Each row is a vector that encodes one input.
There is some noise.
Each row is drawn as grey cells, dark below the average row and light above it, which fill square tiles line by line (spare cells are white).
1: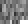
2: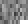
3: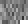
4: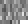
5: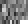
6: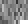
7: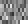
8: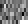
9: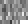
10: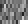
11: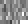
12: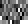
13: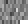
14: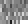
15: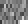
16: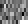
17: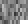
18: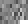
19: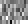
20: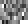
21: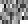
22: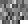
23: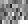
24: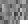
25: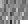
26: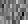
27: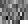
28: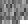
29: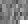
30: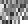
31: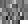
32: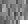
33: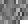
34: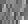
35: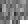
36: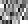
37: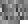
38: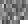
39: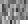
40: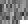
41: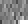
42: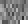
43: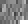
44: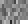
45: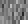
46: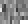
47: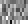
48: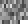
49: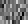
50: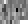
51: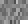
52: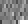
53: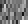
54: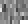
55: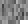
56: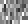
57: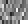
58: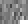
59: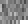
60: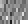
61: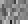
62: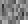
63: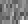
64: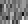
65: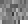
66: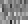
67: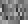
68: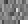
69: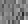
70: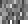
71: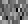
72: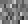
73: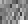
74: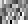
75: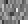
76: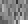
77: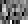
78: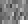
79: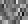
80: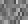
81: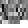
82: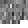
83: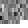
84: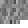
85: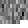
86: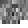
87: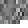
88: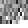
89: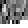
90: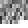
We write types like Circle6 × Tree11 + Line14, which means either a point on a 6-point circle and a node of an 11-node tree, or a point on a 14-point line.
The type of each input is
Bool × Circle5 + Tree9 + Unit.
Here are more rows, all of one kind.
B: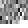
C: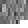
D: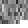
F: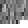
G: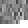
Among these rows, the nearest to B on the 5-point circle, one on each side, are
D and G.
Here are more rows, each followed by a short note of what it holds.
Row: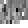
a node of a 9-node tree
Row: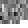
a fixed value
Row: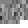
a fixed value
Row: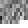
a fixed value
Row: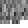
a fixed value
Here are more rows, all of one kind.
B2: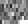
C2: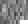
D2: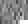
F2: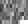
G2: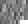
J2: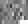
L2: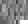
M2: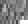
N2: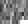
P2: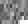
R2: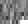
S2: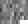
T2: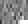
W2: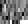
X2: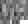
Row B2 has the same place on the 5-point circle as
C2, D2, M2 and T2.
